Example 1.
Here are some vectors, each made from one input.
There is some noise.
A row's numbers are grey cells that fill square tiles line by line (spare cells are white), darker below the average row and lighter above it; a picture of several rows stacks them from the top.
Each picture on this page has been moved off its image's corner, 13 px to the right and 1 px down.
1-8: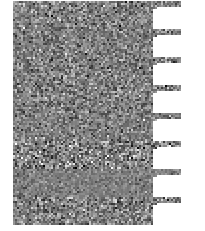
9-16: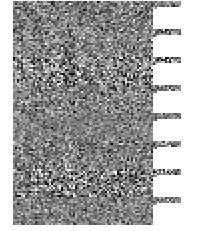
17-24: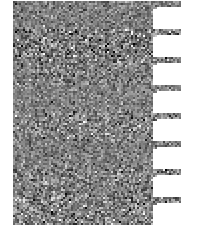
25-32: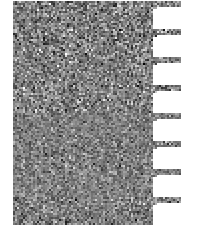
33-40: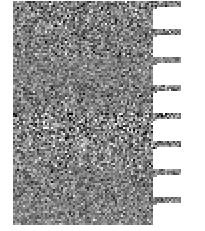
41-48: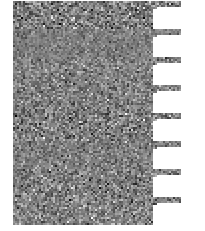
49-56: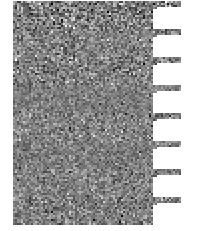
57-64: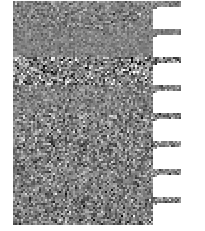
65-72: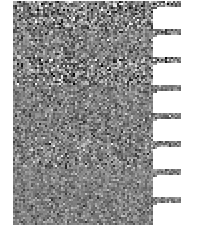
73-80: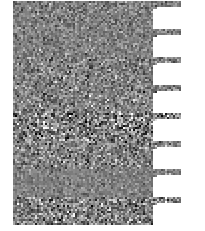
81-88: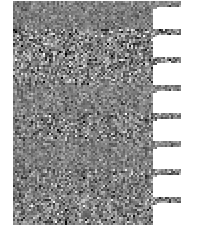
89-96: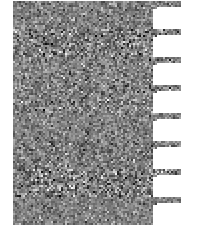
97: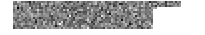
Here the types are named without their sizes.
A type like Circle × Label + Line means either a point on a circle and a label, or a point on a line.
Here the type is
Line × (Tree + Unit).
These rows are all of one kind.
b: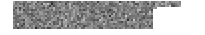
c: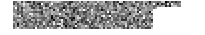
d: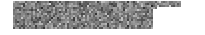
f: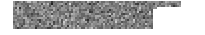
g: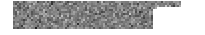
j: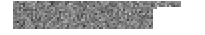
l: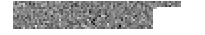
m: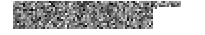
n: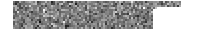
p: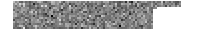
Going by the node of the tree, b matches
f, l and p.
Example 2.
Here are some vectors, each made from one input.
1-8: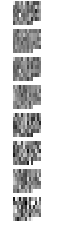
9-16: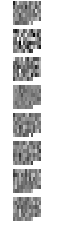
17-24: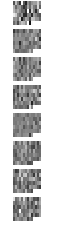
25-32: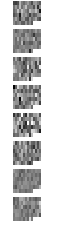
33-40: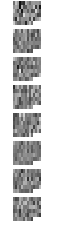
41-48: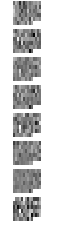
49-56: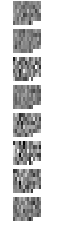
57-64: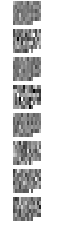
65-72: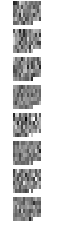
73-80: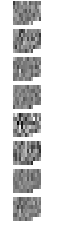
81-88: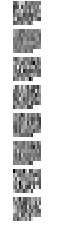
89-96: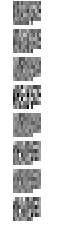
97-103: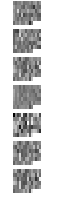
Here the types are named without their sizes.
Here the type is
Circle + Line.
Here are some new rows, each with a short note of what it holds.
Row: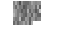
a point on a line
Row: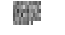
a point on a circle
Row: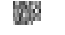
a point on a circle
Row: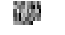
a point on a line
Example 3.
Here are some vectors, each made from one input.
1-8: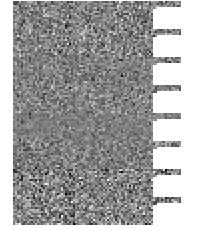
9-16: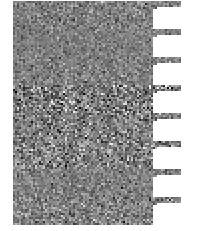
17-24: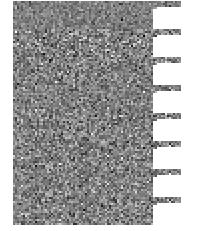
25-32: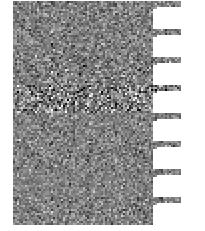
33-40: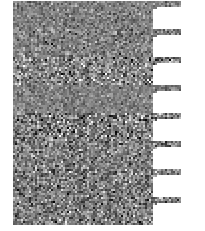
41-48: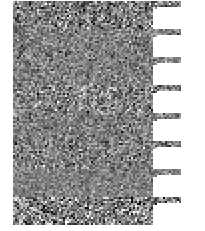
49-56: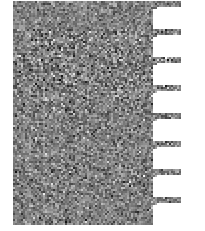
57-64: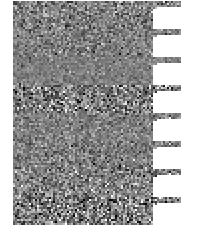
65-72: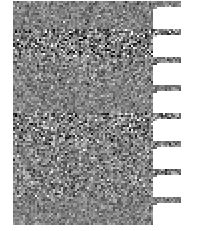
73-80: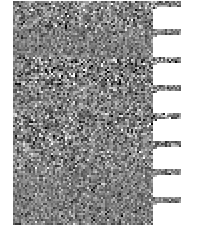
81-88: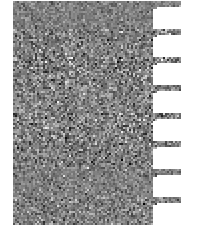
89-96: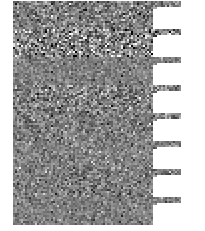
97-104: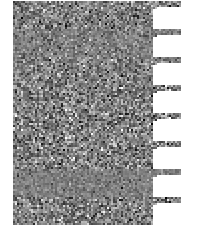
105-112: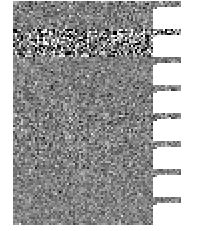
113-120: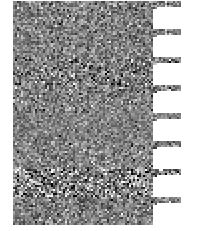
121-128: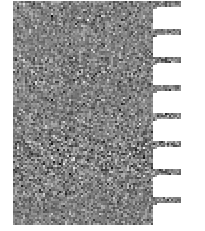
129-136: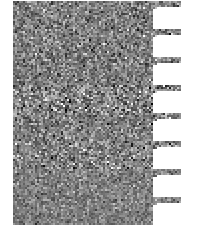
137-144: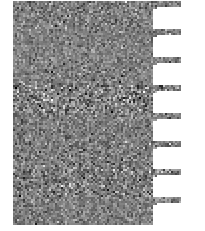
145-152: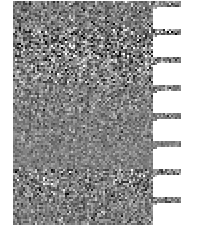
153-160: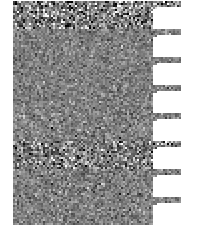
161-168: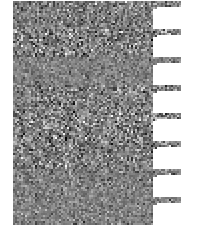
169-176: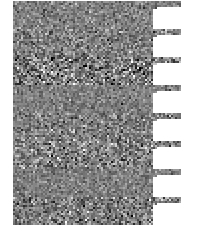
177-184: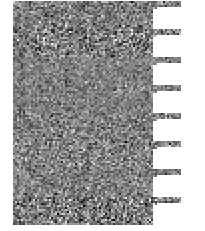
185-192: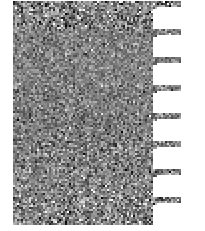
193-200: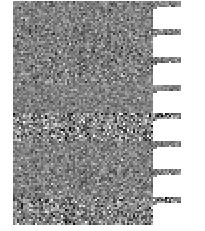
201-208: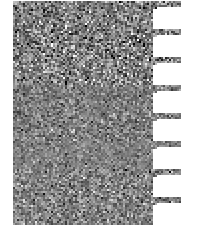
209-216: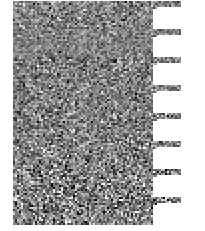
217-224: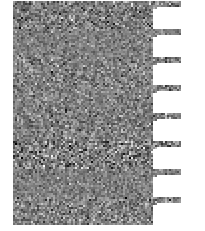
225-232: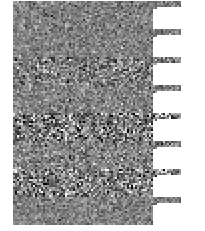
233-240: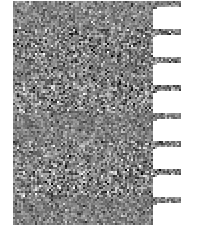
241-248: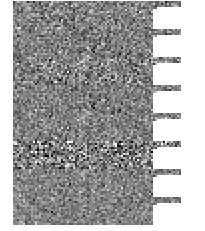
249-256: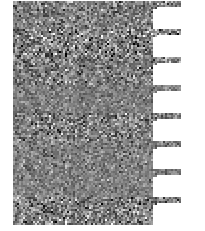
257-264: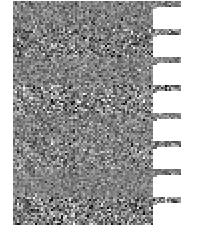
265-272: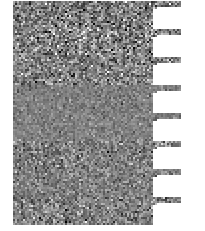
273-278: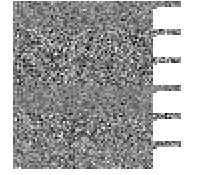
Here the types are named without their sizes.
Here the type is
Line × (Tree + Unit).
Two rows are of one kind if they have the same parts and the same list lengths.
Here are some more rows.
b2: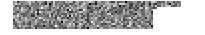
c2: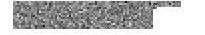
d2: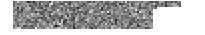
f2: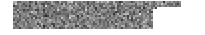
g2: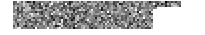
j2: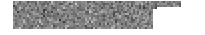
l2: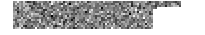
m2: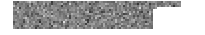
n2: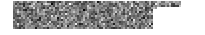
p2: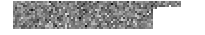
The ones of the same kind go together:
b2, c2, f2, m2, n2
d2, g2, j2, l2, p2

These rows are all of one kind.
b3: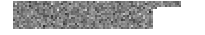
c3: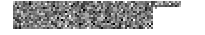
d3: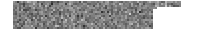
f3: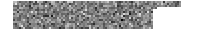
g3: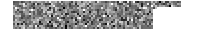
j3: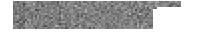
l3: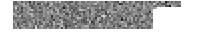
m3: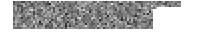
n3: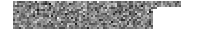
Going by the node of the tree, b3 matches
d3, j3 and l3.
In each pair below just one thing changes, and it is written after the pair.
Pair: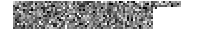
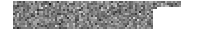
the node of the tree
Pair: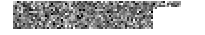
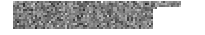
the place on the line
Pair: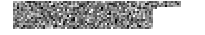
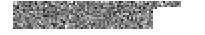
the node of the tree
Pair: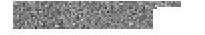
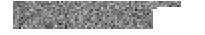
the place on the line
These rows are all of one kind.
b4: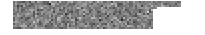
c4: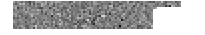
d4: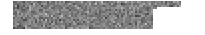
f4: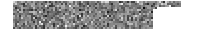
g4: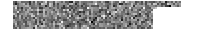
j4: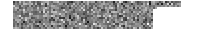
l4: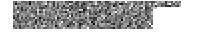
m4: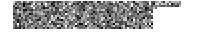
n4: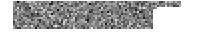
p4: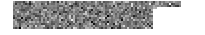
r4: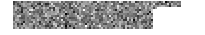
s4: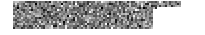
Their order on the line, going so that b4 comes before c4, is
j4, n4, f4, m4, d4, r4, s4, b4, p4, l4, g4, c4.
